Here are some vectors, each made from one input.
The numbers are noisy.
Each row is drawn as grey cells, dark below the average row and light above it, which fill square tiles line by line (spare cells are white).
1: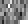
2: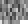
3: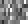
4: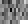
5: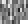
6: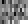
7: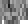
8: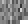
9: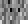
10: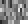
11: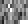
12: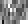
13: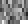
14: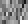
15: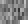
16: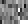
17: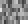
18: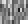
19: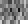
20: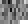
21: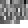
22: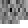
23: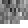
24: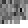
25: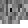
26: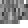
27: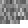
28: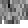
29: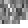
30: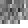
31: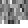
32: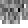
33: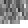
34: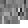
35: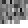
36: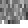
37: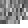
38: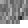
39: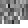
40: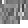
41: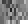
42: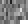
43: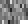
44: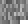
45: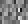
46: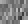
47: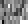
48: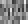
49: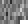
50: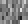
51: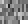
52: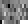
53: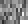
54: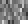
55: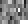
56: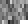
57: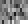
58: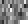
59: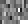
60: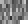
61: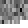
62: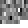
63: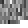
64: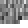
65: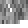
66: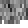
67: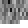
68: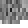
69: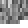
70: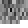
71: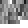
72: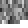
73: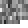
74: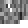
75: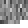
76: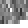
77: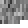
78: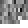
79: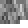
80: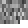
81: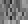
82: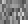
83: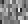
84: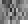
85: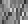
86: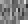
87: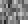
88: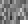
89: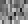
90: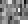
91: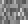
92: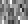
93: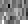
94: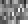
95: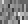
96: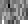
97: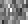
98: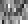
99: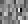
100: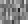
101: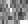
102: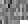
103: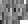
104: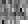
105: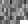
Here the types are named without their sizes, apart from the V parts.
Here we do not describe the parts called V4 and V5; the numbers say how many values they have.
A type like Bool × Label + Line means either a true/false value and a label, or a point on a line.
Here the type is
Bool × Line × Line × V4 × V5.
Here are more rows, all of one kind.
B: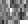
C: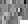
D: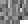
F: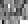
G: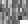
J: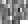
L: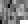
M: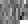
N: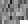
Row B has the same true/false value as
C and F.
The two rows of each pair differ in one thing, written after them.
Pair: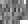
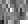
the true/false value
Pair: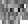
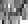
the true/false value
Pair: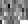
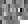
the true/false value
